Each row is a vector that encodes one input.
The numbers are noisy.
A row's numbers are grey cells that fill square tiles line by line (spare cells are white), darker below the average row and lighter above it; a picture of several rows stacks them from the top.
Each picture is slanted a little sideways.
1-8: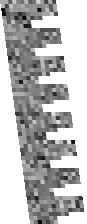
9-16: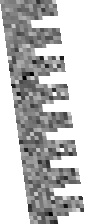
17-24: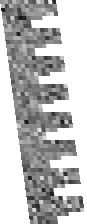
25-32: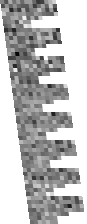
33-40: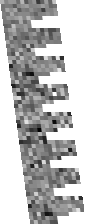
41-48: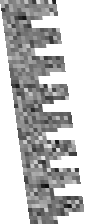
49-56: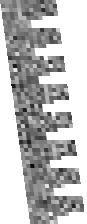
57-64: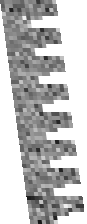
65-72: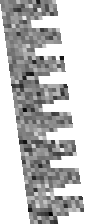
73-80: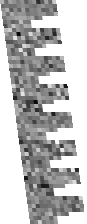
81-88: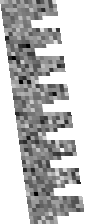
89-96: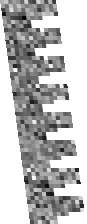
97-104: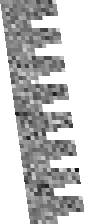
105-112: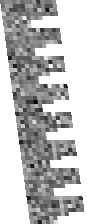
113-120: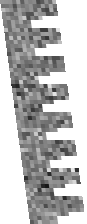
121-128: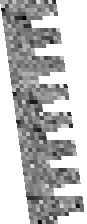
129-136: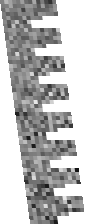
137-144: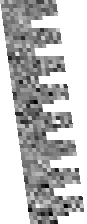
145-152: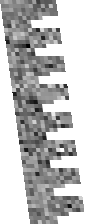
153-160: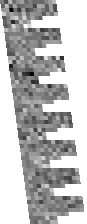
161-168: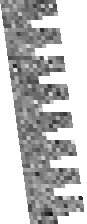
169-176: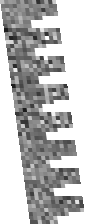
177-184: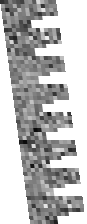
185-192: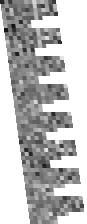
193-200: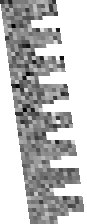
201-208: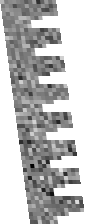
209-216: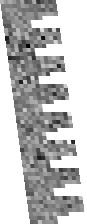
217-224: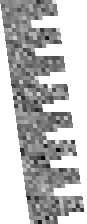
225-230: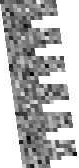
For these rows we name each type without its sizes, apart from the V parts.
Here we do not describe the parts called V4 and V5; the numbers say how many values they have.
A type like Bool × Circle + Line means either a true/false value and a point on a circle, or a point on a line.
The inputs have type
Bool × Circle + List(V5) × V4 + Tree.
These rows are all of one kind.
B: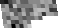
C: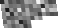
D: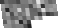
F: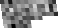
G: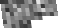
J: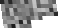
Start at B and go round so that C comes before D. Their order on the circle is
B, F, C, D, J, G.
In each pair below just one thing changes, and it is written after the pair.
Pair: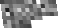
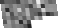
the place on the circle
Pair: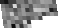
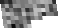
the place on the circle
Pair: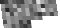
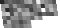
the place on the circle
